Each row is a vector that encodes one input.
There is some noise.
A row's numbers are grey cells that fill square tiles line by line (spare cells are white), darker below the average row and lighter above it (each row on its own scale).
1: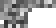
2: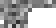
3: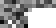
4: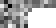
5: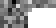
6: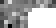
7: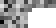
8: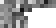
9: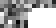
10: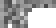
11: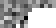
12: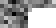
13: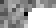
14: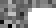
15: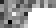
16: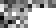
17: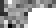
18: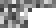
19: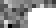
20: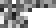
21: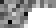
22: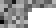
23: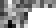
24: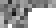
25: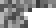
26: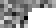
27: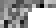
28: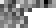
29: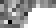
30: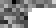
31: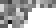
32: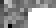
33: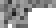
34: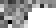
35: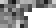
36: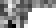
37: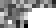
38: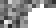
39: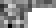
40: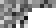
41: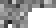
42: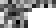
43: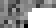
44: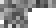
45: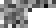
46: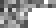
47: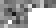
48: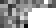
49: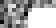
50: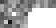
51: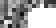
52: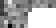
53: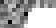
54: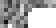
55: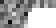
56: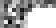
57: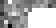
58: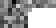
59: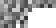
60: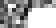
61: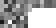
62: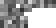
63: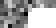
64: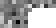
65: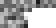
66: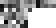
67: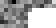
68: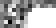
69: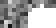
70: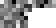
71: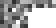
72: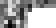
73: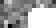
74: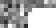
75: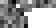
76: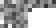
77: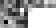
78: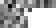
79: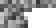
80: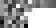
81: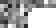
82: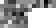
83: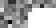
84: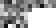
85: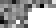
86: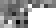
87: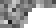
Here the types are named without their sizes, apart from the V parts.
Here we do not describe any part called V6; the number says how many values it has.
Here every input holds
a value of V6, together with a list of points on a line.
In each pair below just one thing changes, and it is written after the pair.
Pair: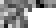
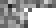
the value of V6
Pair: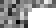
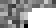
the place on the line in item 2 of the list
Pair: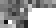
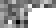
the place on the line in item 2 of the list
